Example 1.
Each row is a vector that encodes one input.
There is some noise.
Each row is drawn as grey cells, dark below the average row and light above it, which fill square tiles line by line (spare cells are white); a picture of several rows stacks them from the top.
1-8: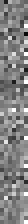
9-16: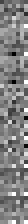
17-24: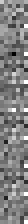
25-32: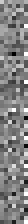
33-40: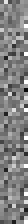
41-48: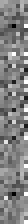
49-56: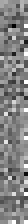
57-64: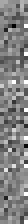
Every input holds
three true/false values.
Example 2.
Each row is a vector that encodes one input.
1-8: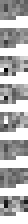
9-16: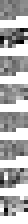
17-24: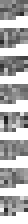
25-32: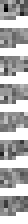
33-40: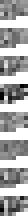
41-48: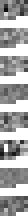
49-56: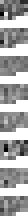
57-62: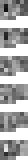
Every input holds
a point on a 9-point line.
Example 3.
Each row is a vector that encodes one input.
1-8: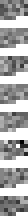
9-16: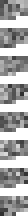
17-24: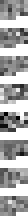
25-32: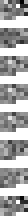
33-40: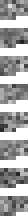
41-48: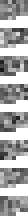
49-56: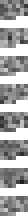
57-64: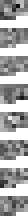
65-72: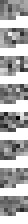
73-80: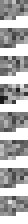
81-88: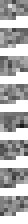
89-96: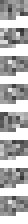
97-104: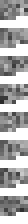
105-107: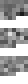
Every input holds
one of 8 labels.
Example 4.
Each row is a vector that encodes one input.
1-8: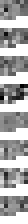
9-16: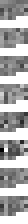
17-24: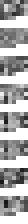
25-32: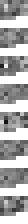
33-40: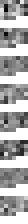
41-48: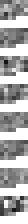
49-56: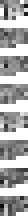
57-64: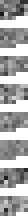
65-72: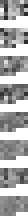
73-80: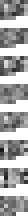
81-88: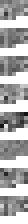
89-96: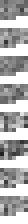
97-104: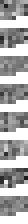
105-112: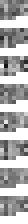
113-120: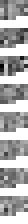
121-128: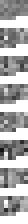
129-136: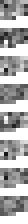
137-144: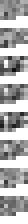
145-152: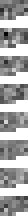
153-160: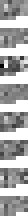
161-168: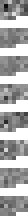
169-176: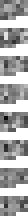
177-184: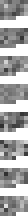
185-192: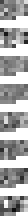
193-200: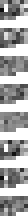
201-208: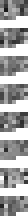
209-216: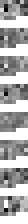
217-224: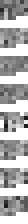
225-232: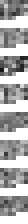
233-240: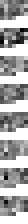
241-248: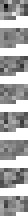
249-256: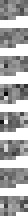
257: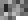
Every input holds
a point on an 8-point line.
